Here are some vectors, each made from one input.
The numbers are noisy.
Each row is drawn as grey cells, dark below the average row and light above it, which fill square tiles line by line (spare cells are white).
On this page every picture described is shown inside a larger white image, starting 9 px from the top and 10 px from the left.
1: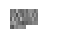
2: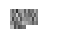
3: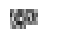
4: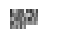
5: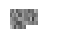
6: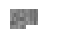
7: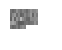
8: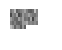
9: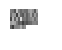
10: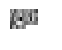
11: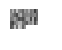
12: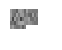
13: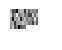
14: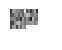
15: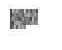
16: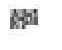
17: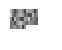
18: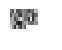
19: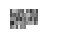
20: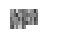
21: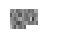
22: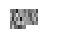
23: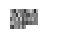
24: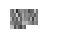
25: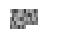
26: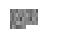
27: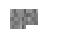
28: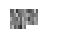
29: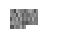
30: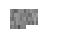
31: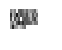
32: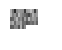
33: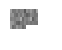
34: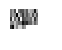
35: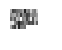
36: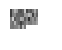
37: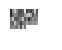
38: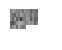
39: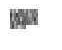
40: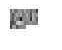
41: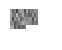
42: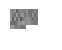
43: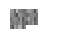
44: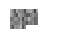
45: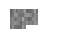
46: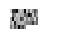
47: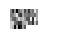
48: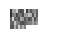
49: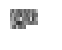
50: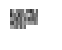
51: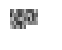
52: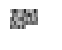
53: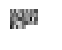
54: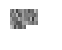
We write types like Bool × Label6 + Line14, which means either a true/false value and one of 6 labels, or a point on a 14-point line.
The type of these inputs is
Bool × Line4.
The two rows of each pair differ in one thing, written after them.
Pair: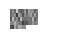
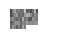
the place on the 4-point line
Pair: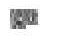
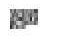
the true/false value
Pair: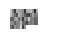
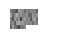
the true/false value
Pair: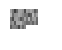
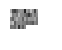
the place on the 4-point line
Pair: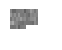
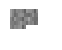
the true/false value
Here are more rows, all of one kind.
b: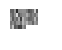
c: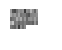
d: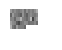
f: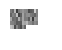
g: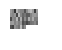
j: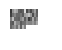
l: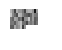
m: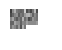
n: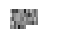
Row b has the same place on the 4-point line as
c and f.
